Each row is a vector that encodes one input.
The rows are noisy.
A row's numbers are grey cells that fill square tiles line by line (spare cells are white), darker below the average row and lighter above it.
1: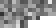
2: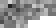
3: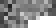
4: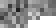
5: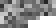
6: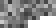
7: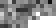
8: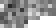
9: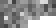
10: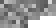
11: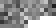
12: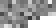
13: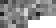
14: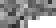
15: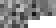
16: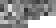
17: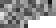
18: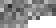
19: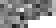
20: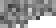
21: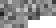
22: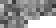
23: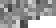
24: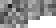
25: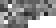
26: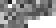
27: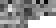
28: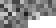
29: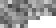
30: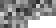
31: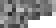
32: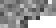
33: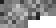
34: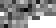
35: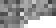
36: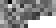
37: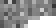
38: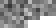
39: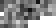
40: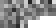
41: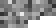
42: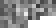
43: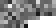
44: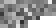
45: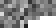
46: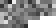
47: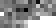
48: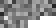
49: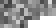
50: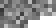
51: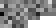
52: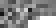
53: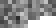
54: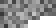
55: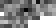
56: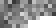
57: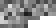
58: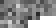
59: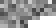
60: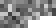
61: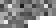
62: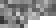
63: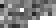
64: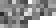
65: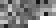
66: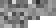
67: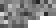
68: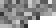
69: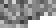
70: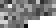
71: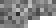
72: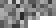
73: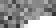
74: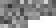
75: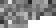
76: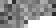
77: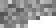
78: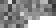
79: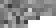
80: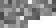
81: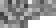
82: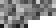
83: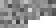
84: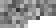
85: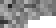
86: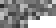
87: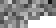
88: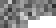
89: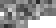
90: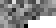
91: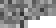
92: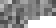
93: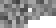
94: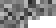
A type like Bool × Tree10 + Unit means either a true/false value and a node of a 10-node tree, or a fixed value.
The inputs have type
Bool × (Line7 + Line8).
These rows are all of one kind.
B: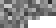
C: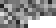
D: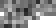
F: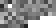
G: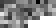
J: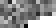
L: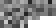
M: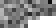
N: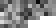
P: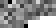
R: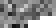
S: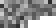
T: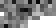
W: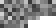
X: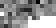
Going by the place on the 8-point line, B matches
J, L, M and W.
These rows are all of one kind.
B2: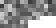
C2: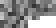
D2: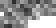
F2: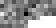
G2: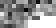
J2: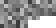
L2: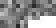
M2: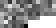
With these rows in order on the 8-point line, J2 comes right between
C2 and M2.
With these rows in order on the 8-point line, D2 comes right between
F2 and G2.
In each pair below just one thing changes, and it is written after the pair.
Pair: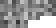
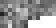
the true/false value
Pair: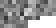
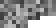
the place on the 7-point line
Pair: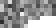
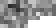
the place on the 7-point line
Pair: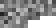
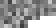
the place on the 7-point line
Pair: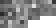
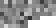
the place on the 7-point line
